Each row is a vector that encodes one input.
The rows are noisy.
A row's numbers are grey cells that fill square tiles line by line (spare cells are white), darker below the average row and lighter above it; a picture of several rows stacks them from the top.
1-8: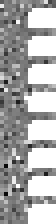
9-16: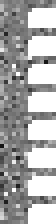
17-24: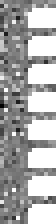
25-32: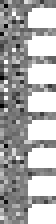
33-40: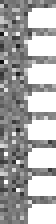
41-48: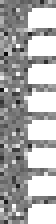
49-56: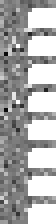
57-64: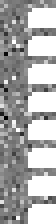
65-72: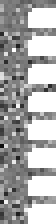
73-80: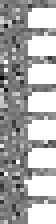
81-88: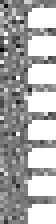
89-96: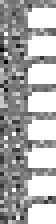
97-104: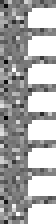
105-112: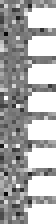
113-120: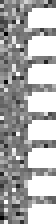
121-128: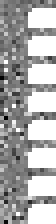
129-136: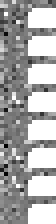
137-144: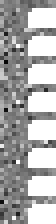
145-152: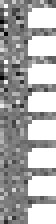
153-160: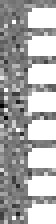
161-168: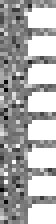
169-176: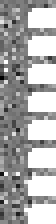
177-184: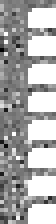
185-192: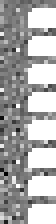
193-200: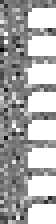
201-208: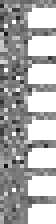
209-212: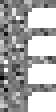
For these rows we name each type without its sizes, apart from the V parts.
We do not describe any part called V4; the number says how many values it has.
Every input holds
a point on a line, together with a list of items, each a true/false value and a value of V4.
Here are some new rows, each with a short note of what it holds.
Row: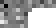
a point on a line, together with a list of two items
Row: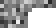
a point on a line, together with the empty list
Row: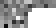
a point on a line, together with a list of one item
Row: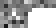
a point on a line, together with a list of two items
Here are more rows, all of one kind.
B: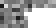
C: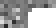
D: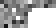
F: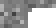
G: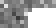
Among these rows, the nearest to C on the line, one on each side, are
D and F.
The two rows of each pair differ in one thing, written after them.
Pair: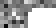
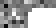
the value of V4 in item 2 of the list
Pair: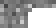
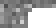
the value of V4 in item 2 of the list
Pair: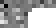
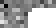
the true/false value in item 2 of the list
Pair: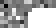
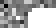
the value of V4 in item 2 of the list
